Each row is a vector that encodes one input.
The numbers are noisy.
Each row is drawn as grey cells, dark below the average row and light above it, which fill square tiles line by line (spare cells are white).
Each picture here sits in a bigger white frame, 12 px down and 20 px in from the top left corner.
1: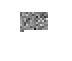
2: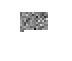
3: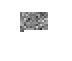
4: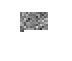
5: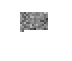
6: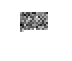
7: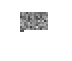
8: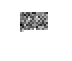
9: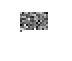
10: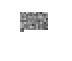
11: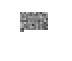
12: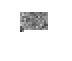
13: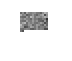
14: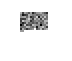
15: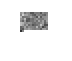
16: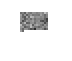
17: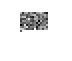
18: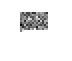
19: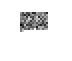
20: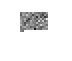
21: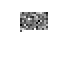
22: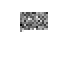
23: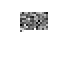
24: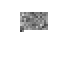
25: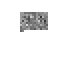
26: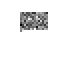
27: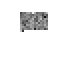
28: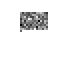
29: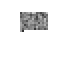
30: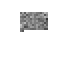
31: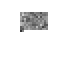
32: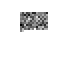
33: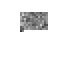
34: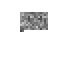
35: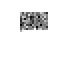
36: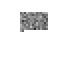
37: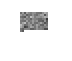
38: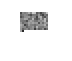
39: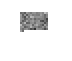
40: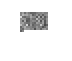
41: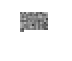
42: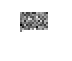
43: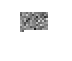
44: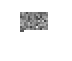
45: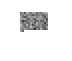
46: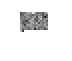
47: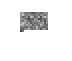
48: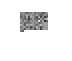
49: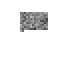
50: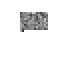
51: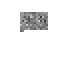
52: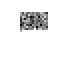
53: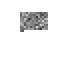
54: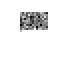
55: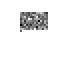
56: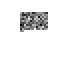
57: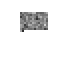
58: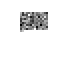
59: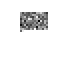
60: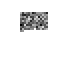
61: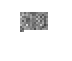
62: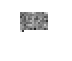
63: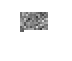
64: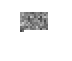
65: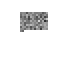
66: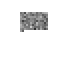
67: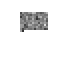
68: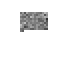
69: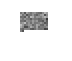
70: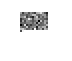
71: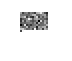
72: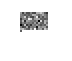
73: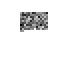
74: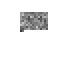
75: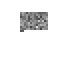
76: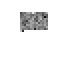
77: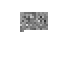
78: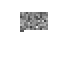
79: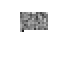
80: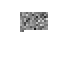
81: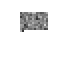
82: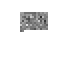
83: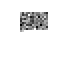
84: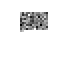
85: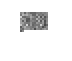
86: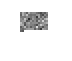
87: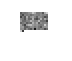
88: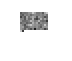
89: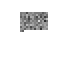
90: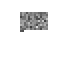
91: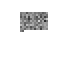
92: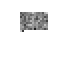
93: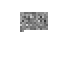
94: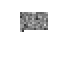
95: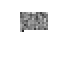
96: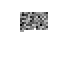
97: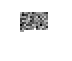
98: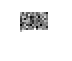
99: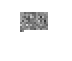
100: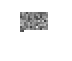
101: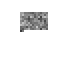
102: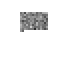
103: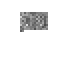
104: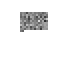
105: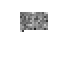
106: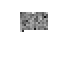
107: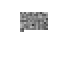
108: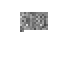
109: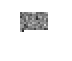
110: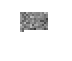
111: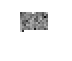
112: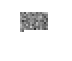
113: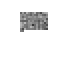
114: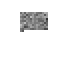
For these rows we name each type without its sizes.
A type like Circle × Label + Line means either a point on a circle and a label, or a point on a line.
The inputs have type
Bool × Bool × Bool × Bool + Line.
